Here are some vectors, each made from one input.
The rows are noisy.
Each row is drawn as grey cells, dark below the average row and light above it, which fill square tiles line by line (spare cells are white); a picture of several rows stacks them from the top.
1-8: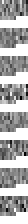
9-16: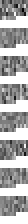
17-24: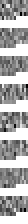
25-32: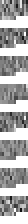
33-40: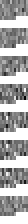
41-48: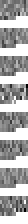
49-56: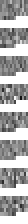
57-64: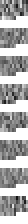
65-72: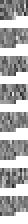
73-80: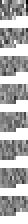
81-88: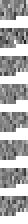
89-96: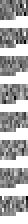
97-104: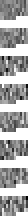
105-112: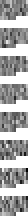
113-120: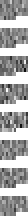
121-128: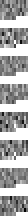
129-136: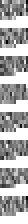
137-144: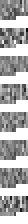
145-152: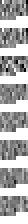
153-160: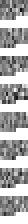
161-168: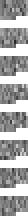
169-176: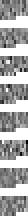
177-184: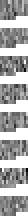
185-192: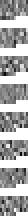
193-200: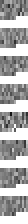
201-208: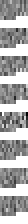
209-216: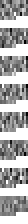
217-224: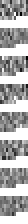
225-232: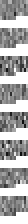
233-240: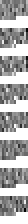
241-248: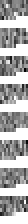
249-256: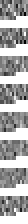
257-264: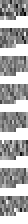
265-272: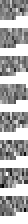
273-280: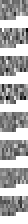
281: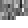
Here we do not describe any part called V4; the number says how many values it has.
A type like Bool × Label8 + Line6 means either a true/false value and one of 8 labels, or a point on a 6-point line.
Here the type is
(Circle8 + Unit) × V4 + Line9.
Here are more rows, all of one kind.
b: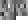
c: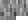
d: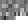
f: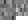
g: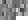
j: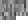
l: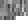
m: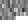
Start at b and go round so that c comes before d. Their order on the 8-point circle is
b, c, j, d, m, g, f, l.
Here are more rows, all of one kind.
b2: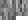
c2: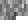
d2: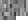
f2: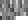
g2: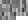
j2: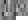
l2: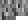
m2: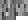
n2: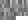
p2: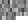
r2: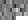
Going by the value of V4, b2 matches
j2, l2, m2 and r2.
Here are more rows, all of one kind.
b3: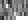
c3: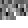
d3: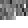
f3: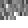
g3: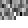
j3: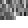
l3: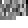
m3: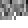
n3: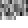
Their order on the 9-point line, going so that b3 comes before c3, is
l3, n3, m3, g3, f3, b3, j3, c3, d3.
